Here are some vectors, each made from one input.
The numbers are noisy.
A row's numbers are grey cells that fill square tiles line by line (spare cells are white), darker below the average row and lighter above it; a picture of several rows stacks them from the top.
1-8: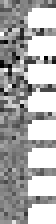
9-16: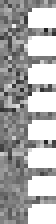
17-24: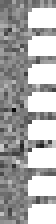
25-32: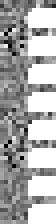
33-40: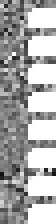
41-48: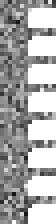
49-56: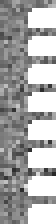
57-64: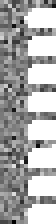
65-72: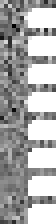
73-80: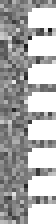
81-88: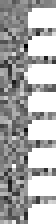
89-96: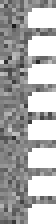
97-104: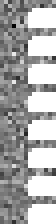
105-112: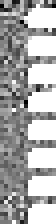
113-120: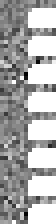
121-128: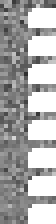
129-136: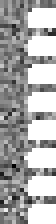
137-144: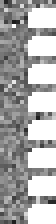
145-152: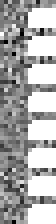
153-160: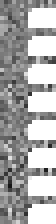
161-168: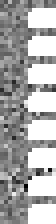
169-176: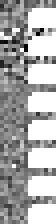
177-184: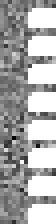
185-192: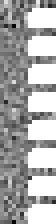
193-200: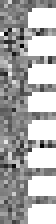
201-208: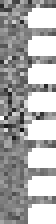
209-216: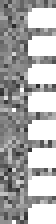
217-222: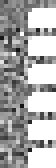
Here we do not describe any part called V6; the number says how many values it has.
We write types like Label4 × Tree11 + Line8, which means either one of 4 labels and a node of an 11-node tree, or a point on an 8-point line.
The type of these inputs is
Bool × Line7 + Line5 × (Line9 + V6).
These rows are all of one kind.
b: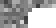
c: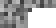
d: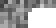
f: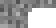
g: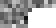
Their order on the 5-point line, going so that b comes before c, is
f, d, g, b, c.
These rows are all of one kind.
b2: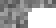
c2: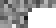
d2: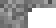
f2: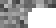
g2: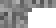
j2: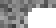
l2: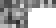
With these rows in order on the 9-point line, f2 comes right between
b2 and c2.
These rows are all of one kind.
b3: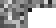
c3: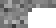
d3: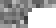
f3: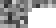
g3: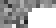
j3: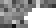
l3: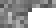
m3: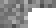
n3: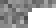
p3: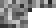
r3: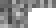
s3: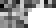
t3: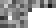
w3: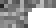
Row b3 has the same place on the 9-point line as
d3, f3 and j3.
